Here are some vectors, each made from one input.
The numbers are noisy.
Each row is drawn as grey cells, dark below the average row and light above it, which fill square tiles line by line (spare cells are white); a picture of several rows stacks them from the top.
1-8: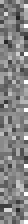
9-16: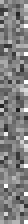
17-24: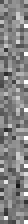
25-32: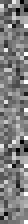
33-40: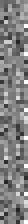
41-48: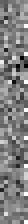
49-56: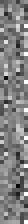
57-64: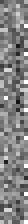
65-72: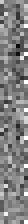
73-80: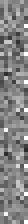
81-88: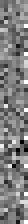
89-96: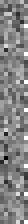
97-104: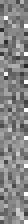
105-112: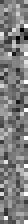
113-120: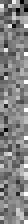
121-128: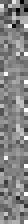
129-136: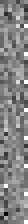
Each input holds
a list of up to two points on a 9-point line.
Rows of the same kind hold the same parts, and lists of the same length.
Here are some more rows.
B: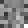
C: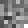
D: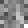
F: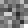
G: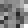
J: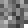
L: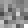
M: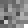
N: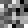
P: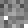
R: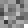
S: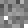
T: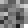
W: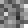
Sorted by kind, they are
B, C, D, M
F, G, J, L, P, R, S, T, W
N

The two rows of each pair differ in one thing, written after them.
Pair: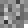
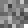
the place on the 9-point line in item 1 of the list
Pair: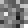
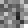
the place on the 9-point line in item 2 of the list
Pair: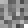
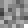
the place on the 9-point line in item 2 of the list
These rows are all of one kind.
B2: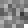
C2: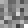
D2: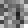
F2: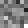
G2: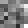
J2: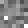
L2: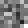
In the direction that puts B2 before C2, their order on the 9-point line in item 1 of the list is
G2, D2, L2, B2, C2, J2, F2.
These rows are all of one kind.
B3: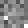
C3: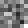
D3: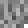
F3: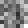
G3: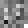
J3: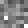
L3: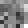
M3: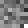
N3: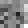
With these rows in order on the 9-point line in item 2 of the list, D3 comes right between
C3 and M3.
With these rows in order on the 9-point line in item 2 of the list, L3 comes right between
F3 and N3.
